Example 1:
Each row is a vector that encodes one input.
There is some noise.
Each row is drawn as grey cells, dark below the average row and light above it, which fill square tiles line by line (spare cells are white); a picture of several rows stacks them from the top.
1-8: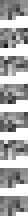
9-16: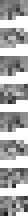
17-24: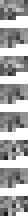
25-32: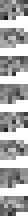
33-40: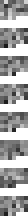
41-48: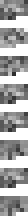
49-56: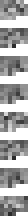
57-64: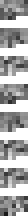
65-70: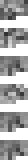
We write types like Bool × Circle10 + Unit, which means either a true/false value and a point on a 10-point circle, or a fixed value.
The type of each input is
Circle6.
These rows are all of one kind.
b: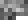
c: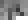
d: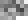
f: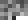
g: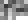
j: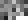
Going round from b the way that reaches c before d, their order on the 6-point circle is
b, c, d, g, f, j.
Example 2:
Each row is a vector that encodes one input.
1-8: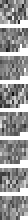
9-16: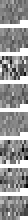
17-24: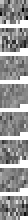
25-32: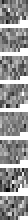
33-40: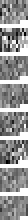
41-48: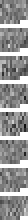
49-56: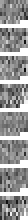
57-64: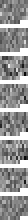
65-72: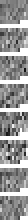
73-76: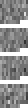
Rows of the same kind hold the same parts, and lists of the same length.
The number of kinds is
2.
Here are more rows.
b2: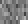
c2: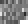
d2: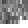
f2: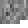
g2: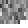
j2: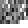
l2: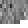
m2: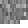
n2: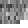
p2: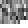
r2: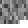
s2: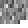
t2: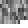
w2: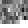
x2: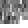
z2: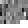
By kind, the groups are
b2, c2, f2, g2, j2, l2, m2, n2, p2, r2, s2, t2, z2
d2, w2, x2

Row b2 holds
a point on an 11-point circle.
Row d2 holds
a fixed value.
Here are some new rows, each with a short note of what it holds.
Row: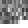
a fixed value
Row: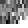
a fixed value
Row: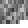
a point on an 11-point circle
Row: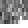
a fixed value
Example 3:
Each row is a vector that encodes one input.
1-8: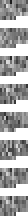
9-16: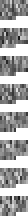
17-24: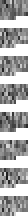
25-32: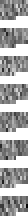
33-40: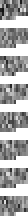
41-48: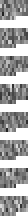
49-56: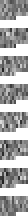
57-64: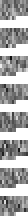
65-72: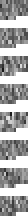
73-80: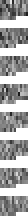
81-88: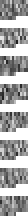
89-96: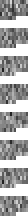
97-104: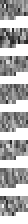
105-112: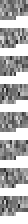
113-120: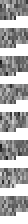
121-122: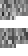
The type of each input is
Circle19.
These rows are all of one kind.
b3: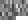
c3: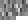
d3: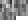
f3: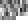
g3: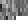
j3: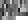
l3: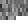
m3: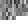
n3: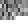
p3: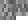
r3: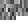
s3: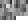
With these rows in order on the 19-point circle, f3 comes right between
c3 and p3.
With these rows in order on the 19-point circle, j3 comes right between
b3 and n3.
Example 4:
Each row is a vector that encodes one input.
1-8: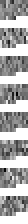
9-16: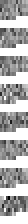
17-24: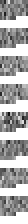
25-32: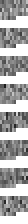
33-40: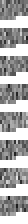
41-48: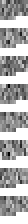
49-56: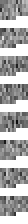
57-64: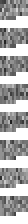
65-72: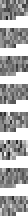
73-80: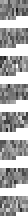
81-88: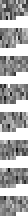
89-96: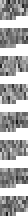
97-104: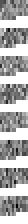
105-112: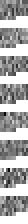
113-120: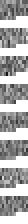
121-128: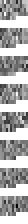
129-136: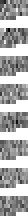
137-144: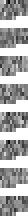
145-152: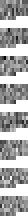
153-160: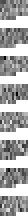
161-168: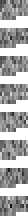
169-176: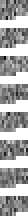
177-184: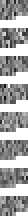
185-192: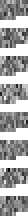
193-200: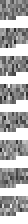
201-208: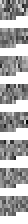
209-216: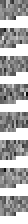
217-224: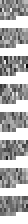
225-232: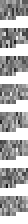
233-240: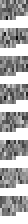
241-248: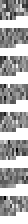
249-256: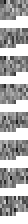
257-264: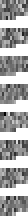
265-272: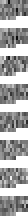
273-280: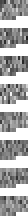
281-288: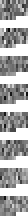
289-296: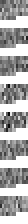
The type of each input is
Line15.
